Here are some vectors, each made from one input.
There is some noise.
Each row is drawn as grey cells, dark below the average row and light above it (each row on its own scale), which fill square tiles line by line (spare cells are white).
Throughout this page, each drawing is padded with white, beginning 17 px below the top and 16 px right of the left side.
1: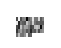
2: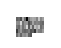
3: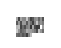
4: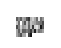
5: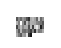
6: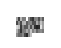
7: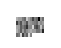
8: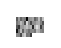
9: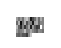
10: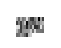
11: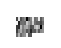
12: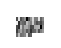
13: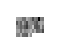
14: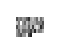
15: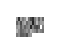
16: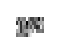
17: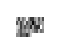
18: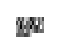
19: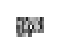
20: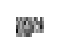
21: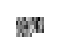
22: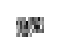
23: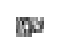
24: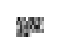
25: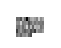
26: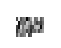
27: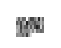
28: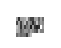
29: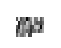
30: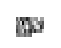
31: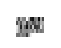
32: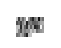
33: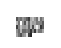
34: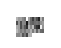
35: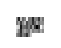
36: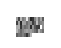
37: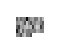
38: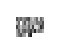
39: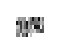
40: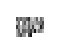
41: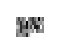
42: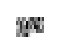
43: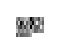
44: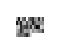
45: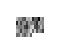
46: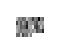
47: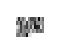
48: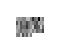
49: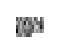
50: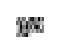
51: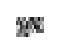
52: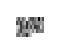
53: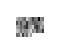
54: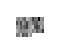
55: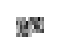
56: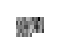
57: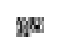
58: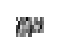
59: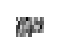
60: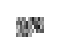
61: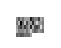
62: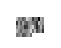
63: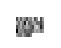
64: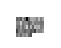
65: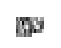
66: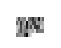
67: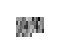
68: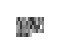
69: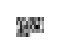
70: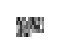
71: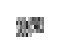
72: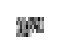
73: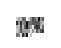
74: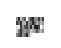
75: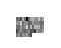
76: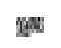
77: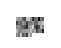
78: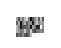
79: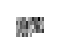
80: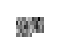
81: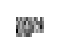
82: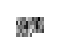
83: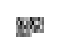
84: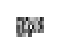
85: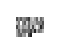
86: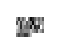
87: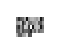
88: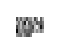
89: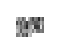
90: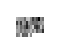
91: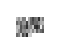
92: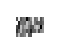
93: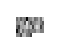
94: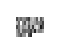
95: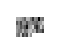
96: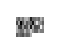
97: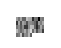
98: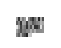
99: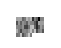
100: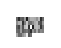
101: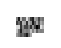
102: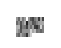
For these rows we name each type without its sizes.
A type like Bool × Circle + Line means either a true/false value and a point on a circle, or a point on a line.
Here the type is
Label + Line.
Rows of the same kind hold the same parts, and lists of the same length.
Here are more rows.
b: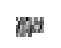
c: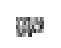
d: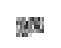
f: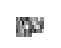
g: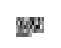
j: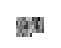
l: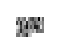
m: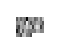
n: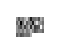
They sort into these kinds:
b, c, f, m
d, g, j, l, n

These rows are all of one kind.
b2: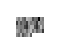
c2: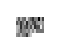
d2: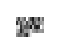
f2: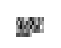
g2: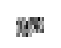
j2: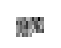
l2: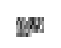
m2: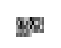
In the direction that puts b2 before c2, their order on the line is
b2, j2, g2, c2, d2, l2, f2, m2.
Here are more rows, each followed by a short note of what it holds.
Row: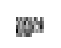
a label
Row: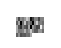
a point on a line
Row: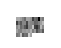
a point on a line
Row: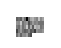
a label
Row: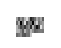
a point on a line
